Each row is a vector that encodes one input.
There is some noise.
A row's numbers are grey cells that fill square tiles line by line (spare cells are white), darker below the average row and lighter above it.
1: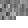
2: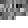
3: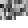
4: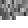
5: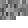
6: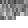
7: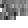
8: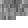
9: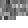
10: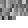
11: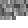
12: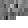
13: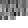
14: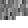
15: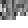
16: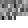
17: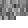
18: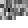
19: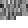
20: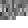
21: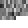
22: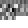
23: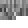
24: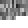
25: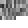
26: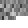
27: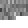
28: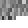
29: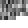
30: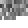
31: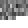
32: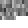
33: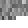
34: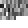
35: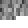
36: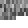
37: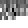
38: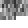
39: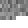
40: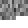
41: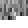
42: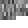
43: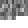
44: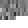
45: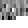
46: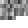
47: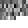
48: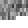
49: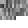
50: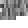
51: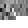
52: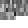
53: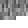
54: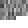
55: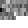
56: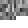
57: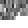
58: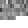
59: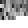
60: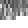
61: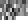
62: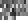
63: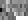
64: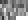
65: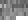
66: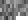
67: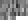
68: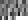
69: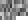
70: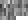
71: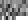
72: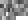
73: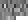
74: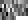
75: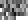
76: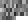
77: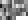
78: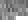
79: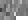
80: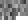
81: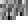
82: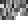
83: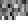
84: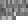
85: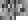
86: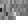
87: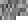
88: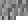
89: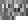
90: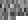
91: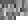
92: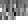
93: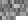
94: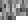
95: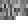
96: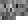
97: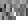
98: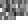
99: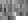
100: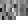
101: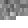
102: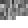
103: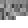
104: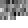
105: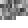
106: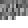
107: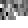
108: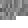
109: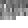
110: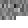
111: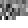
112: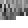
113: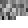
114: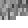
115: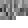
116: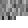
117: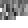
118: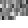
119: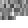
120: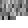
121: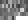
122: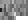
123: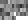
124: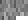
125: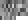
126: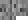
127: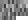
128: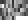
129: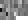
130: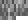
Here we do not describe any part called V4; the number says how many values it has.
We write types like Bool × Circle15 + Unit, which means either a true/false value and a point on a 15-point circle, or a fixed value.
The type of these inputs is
(Line3 × Line3 + Unit) × V4 + Line11.
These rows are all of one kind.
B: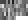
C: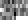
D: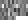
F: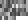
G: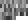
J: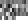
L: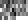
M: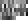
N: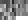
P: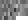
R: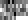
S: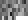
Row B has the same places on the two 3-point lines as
G, M, N and R.
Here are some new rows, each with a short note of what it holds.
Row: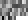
a point on an 11-point line
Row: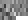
a point on an 11-point line
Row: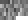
a point on each of two 3-point lines and a value of V4
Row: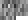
a point on an 11-point line
